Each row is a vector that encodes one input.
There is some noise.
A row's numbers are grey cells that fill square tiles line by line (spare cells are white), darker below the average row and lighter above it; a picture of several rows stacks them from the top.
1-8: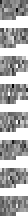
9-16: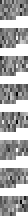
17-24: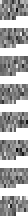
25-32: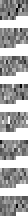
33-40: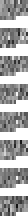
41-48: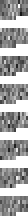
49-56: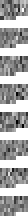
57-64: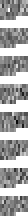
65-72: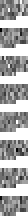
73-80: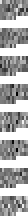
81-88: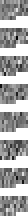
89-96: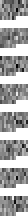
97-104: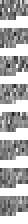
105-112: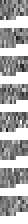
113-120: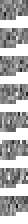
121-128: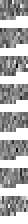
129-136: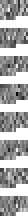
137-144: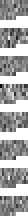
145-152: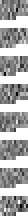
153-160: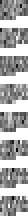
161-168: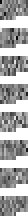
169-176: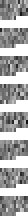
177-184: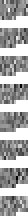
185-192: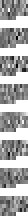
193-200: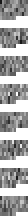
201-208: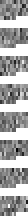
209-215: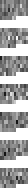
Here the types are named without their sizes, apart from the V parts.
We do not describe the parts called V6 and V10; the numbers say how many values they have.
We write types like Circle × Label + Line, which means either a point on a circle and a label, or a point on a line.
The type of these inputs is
Bool × Bool × Bool × Bool + (Line + V6) × V10.
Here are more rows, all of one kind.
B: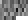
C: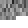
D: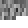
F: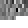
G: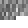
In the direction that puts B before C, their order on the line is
B, D, G, C, F.
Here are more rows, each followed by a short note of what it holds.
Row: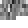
a value of V6 and a value of V10
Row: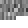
four true/false values
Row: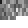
a point on a line and a value of V10
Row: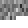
four true/false values
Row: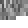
a point on a line and a value of V10
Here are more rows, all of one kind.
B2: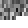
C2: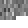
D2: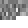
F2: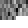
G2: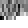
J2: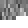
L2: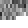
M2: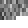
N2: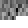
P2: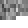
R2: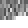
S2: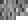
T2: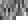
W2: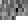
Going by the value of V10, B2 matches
F2, N2 and W2.
